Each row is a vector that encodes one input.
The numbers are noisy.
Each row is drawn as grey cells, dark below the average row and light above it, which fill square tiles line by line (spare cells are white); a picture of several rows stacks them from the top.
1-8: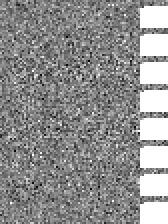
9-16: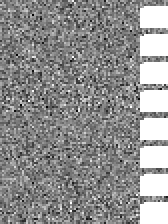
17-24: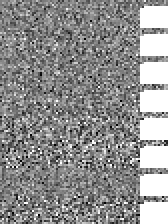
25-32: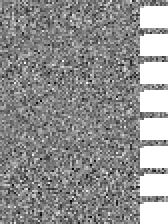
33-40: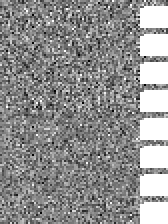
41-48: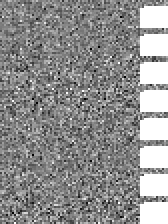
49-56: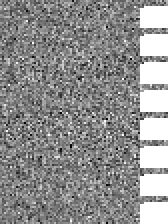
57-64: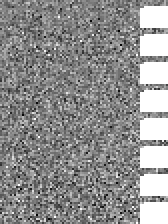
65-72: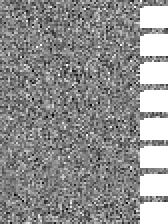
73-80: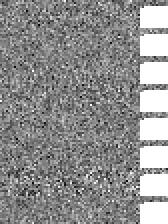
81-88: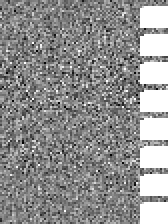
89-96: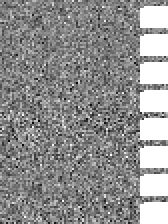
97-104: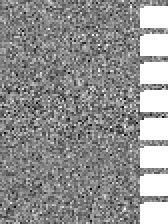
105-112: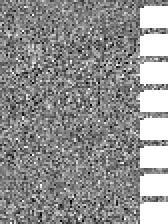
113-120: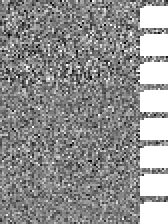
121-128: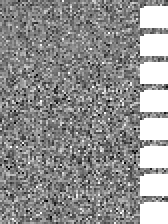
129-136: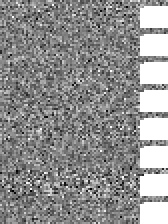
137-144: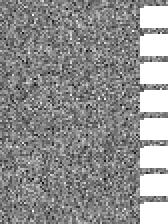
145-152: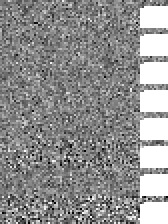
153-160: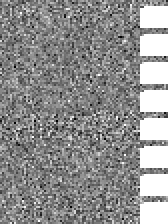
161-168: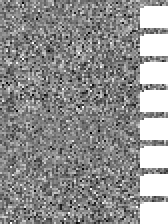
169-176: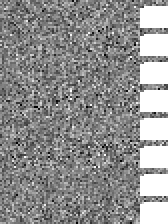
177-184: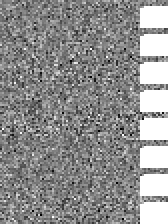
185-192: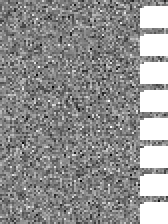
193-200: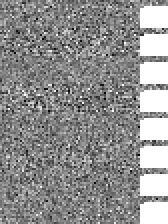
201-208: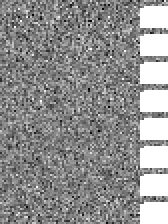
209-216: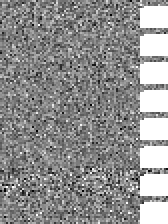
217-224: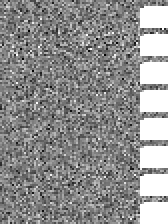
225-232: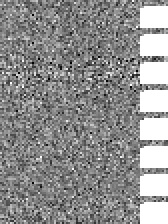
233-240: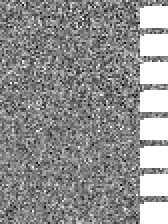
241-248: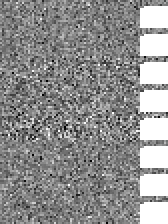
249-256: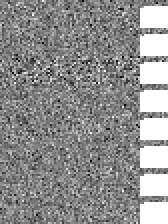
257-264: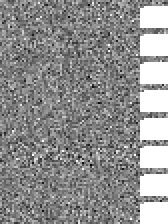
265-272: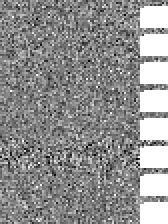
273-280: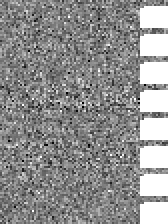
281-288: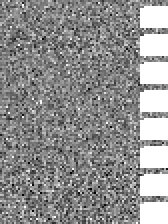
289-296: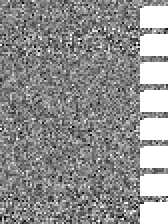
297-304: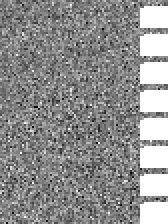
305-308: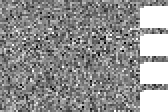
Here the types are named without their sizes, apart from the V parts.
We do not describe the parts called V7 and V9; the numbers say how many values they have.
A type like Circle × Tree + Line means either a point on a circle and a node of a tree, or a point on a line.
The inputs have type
Bool × (Circle + V7) × (Line + V9).
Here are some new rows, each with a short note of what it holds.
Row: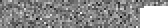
a point on a line, a true/false value and a value of V7
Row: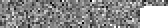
a true/false value, a value of V7 and a value of V9
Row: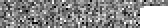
a point on a circle, a true/false value and a value of V9
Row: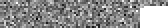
a point on a circle, a point on a line and a true/false value
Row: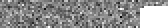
a point on a circle, a point on a line and a true/false value
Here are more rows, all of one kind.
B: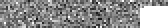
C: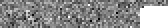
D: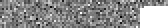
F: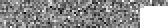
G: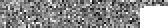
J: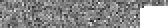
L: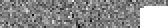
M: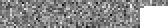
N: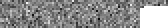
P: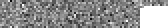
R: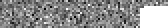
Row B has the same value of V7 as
C, J and N.
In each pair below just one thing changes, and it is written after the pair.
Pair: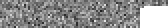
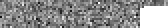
the value of V7
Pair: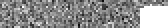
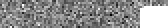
the value of V7
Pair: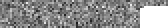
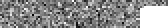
the true/false value
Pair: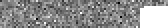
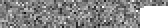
the place on the line
